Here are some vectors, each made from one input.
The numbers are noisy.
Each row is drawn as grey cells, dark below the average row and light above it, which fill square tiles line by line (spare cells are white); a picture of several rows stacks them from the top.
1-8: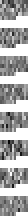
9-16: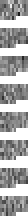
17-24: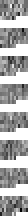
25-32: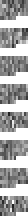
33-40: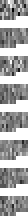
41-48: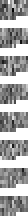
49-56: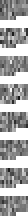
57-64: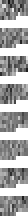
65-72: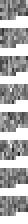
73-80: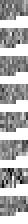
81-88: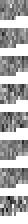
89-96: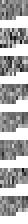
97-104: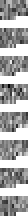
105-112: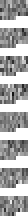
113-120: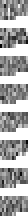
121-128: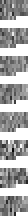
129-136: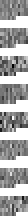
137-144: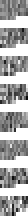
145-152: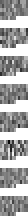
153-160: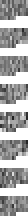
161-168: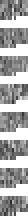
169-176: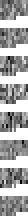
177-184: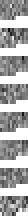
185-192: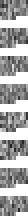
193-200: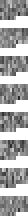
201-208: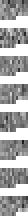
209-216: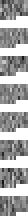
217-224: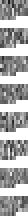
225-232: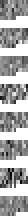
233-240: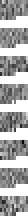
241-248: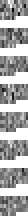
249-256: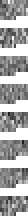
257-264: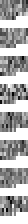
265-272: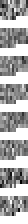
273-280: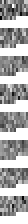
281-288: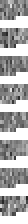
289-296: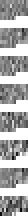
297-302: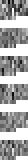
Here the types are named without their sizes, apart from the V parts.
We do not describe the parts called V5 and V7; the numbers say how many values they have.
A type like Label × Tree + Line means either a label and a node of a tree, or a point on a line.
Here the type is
Bool × Circle + List(Line) + V5 × V7.
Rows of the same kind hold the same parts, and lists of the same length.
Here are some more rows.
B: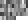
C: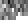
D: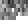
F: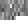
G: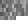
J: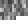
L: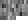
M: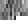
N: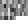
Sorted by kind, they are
B, M
C, D
F
G, J, L
N

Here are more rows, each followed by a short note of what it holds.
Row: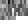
a list of one item
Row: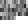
a list of one item
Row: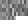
a list of one item
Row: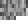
a point on a circle and a true/false value
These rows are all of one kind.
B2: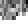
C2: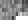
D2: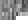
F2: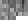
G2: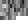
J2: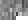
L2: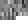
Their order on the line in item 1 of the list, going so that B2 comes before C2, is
L2, G2, F2, J2, B2, D2, C2.
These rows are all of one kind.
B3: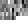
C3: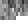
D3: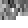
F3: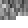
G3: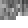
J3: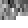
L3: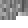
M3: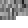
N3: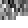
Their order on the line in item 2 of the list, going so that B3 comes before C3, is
B3, F3, N3, M3, L3, D3, G3, C3, J3.
